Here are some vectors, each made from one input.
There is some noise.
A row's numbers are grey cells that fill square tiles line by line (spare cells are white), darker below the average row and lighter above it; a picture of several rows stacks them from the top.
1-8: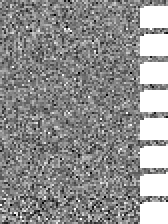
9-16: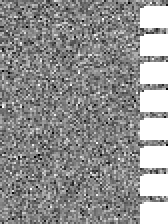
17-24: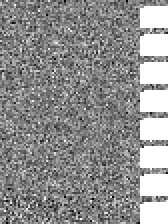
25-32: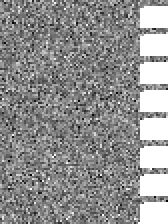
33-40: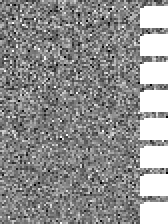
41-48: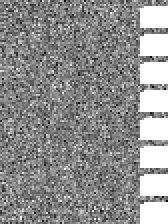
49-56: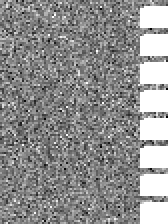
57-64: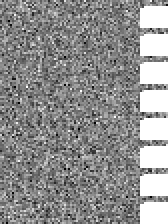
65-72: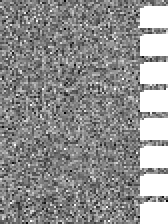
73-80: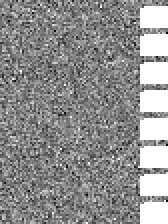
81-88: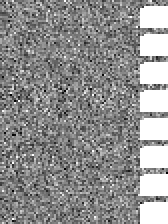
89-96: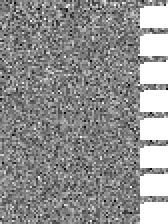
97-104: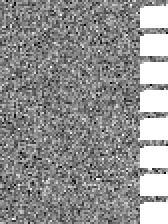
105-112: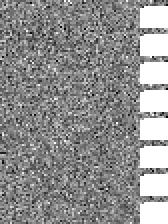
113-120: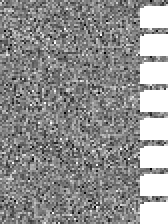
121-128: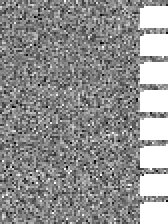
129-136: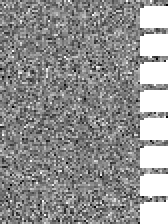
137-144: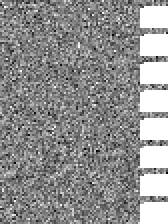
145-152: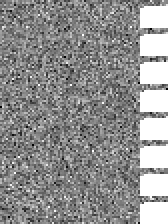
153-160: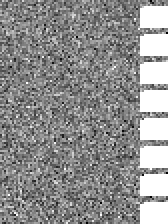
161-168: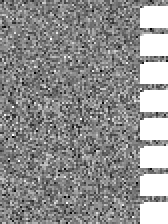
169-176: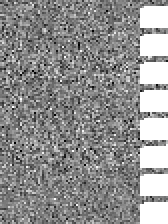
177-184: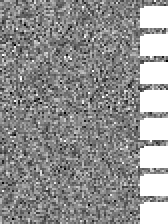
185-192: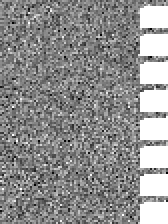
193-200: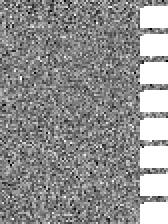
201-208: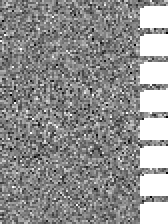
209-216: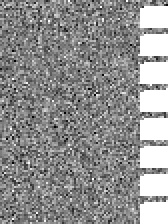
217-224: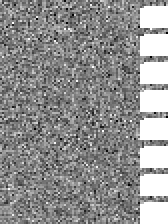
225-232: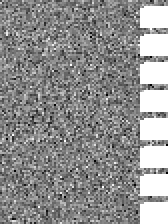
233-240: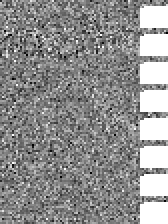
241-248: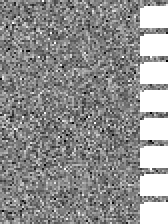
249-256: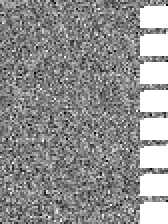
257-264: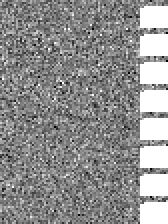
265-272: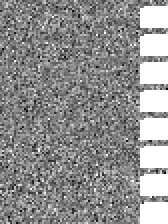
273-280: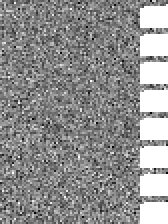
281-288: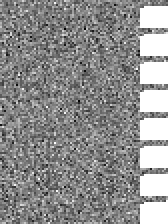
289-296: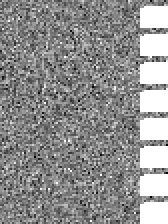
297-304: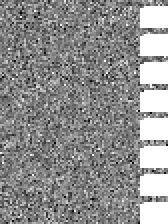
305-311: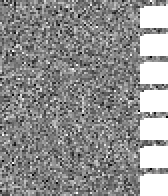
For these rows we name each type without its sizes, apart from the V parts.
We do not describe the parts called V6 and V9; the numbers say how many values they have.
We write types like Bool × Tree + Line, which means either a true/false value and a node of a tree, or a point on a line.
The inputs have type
(Line + V6) × (Line + V9).
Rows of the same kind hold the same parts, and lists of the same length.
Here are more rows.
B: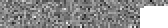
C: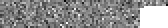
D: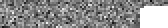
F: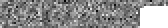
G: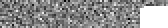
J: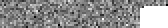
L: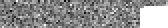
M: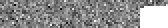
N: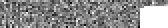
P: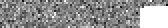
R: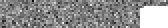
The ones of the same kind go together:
B, F
C, G, L, N
D, R
J, M, P

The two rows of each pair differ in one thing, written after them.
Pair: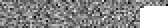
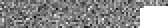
the value of V6
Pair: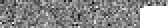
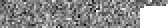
the place on the line
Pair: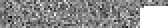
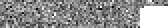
the value of V6
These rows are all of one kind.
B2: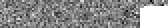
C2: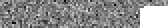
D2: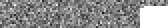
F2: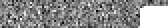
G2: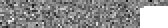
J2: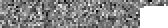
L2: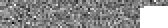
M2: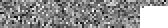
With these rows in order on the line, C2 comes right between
J2 and L2.
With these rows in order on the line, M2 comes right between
B2 and G2.
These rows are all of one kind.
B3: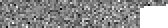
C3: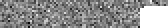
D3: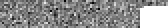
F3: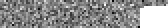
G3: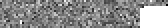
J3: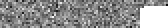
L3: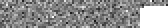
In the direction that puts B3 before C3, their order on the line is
F3, D3, B3, C3, J3, L3, G3.
